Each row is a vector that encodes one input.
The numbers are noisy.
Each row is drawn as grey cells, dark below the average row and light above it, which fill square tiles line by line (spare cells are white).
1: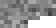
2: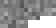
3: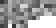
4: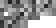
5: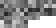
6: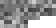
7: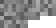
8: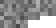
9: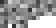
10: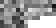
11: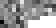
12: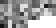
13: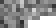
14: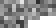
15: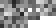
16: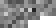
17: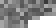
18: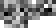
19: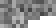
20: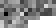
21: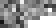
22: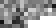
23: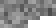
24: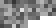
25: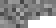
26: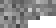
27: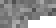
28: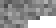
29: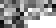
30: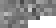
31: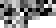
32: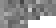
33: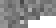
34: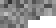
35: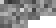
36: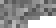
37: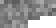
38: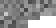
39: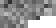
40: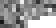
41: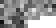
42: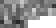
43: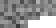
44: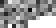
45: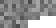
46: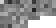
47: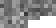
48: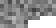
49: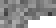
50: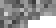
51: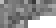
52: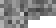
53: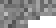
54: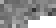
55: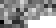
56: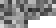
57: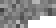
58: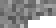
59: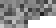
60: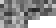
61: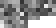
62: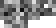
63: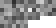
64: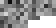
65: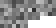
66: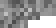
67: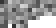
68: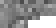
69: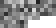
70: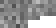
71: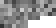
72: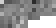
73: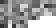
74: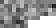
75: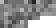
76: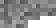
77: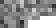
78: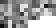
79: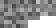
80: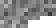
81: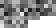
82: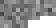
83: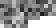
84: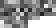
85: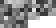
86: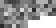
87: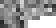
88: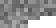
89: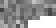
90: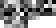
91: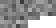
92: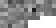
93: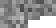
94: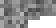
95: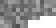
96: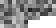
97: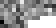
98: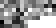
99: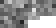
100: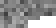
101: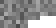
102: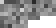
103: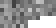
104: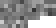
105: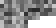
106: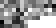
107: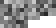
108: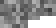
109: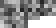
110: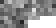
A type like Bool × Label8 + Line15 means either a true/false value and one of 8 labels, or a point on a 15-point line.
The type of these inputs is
List2(Bool × (Label5 + Line4)).
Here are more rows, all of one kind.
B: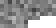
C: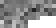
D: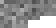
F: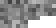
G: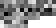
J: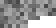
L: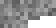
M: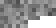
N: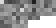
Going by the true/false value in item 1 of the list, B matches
D and N.
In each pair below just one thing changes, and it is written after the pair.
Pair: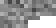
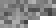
the true/false value in item 1 of the list
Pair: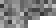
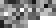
the place on the 4-point line in item 2 of the list
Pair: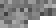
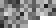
the place on the 4-point line in item 2 of the list
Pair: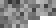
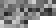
the label in item 1 of the list
